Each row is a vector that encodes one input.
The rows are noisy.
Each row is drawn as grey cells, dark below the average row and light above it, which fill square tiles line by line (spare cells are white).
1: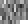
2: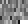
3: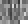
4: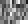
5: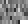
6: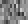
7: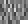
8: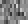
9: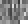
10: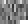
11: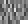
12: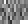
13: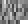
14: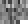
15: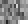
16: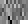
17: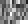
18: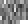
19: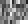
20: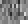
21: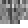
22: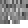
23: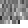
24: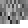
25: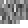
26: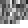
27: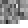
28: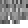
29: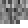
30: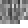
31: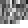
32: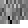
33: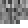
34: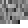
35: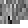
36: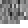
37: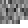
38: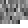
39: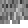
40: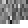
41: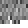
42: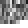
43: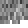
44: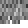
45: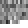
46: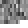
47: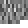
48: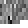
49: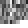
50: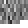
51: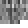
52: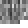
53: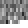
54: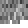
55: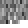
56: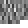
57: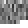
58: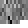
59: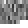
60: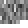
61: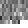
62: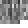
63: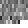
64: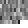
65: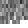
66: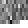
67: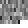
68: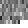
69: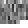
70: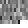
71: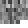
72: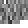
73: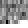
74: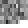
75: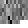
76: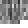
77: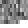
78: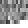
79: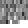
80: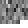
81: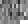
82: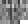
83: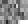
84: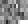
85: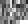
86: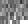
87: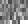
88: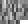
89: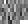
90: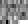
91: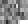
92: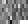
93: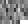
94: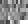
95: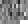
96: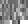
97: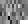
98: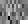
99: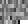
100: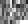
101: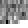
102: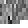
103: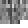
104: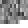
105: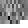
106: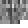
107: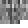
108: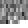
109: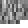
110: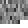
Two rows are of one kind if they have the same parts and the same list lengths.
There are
4 kinds of row.
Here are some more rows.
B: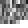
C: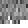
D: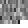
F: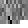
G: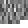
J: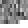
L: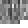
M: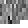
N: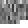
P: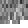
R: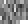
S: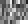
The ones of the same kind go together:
B, S
C, D, P
F, G, M, N, R
J, L

